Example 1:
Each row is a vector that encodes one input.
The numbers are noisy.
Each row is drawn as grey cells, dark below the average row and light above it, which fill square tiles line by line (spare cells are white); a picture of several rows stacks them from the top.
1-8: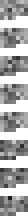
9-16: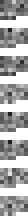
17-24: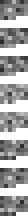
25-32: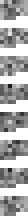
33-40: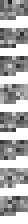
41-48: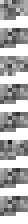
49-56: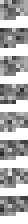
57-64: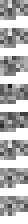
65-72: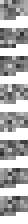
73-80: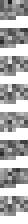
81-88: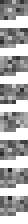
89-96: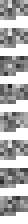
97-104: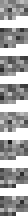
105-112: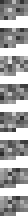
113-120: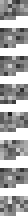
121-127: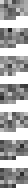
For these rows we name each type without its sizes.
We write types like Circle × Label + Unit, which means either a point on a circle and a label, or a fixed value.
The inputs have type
Circle.
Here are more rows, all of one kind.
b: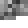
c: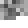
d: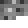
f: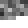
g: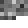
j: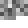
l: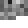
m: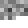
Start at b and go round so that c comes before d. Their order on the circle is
b, c, j, m, l, g, d, f.
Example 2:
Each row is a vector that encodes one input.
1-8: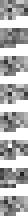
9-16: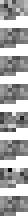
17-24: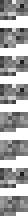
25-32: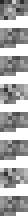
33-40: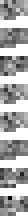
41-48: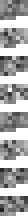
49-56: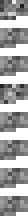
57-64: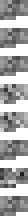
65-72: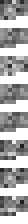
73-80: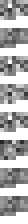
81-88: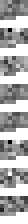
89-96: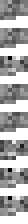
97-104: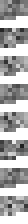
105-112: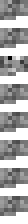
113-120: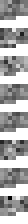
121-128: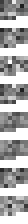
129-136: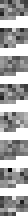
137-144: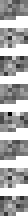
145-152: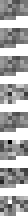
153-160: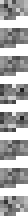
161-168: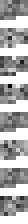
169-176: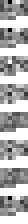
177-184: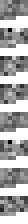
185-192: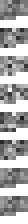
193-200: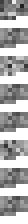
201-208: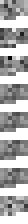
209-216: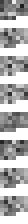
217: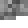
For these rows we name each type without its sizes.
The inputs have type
Circle.
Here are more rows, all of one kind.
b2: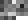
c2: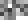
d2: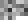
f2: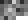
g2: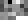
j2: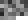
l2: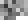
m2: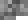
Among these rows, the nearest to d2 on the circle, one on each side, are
c2 and g2.
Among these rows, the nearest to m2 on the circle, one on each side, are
j2 and l2.
